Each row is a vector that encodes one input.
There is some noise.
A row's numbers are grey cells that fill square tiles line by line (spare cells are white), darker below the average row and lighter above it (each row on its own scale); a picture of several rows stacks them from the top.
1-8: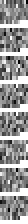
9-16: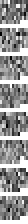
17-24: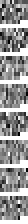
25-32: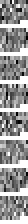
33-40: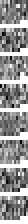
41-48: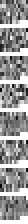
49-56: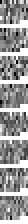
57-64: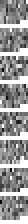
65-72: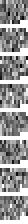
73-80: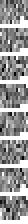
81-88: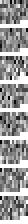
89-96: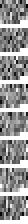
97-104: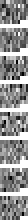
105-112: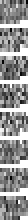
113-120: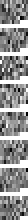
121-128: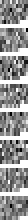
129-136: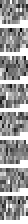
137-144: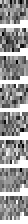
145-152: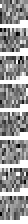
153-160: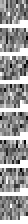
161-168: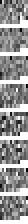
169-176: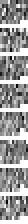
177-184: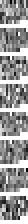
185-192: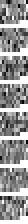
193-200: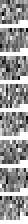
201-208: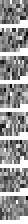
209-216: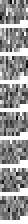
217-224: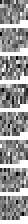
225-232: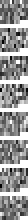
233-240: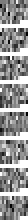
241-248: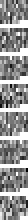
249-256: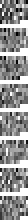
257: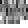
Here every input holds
a true/false value, together with either a point on a 7-point line, or a point on a 9-point line.
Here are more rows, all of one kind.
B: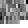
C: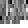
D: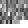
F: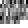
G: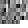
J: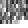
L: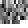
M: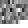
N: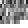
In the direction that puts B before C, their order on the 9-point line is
D, G, L, B, N, F, J, C, M.
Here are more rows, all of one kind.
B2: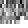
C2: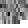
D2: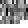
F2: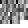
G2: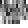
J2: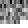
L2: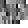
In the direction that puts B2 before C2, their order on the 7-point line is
B2, F2, C2, G2, J2, L2, D2.
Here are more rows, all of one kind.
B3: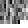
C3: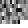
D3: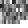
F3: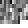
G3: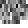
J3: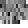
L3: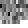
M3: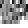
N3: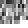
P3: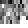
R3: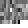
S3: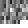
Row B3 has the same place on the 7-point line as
G3, M3, P3 and S3.
